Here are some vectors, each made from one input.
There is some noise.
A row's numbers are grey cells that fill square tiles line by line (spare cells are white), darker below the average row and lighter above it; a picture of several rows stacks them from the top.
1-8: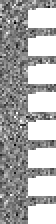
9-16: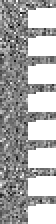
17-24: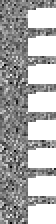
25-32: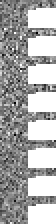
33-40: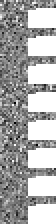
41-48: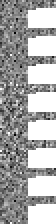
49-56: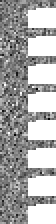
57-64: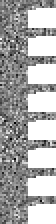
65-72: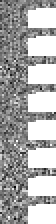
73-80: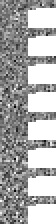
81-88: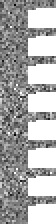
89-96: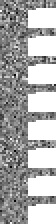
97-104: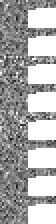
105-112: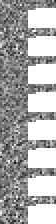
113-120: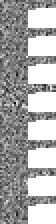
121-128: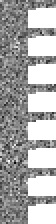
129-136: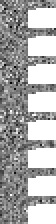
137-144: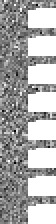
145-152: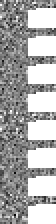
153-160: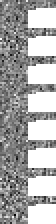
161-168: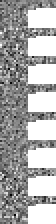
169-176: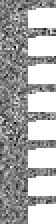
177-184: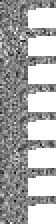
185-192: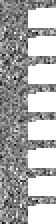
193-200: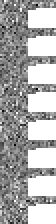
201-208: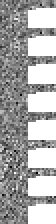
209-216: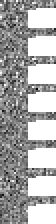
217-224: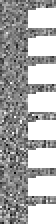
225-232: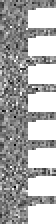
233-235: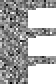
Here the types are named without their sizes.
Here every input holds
either a label, or a point on a line.
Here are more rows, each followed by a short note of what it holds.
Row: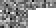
a label
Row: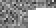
a point on a line
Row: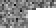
a point on a line
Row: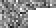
a label
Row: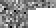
a label
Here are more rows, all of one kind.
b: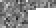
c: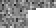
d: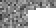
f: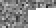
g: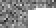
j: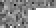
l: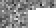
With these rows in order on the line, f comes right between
b and g.
